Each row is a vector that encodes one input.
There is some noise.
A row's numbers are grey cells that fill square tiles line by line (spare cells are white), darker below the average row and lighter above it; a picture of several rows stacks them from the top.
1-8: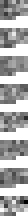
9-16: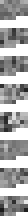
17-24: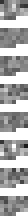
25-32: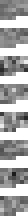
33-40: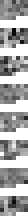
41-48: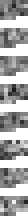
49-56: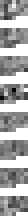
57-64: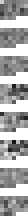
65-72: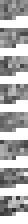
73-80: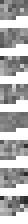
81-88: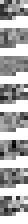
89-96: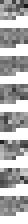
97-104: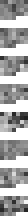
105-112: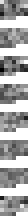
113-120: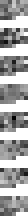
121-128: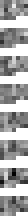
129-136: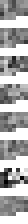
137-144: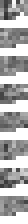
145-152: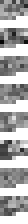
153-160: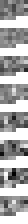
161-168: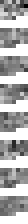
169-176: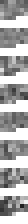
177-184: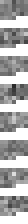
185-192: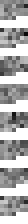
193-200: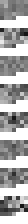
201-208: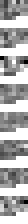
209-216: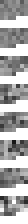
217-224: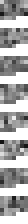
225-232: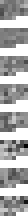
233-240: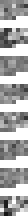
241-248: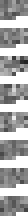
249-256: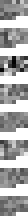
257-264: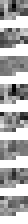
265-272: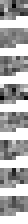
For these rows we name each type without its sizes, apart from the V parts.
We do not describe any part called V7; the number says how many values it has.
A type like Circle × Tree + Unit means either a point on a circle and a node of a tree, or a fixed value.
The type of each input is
Line × (Line + V7).
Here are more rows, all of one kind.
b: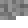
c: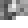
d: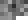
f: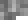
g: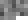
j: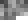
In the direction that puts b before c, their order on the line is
b, g, c, f, d, j.
